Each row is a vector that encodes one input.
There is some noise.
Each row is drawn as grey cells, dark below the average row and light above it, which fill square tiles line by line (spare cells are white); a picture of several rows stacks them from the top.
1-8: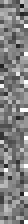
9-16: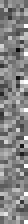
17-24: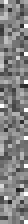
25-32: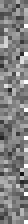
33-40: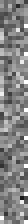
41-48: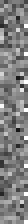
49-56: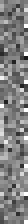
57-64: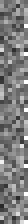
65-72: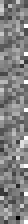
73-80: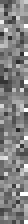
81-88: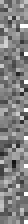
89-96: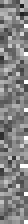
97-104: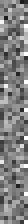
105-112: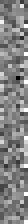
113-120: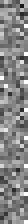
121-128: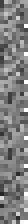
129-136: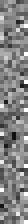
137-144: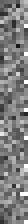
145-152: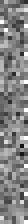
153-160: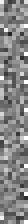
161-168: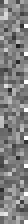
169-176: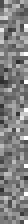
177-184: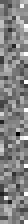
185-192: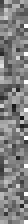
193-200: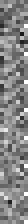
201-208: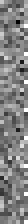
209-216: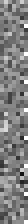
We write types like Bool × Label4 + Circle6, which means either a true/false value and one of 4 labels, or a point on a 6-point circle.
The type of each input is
(Circle10 + Line9) × Line7 + Tree11.
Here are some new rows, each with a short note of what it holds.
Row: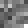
a point on a 7-point line and a point on a 9-point line
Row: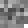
a point on a 7-point line and a point on a 9-point line
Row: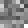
a point on a 7-point line and a point on a 9-point line
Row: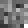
a point on a 7-point line and a point on a 9-point line
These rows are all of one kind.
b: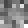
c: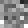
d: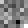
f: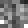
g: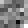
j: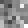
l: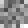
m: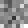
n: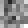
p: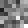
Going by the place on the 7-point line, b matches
c, j, l and m.
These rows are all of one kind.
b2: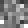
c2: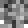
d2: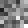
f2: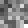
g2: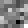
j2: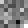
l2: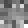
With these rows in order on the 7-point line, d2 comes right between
b2 and g2.
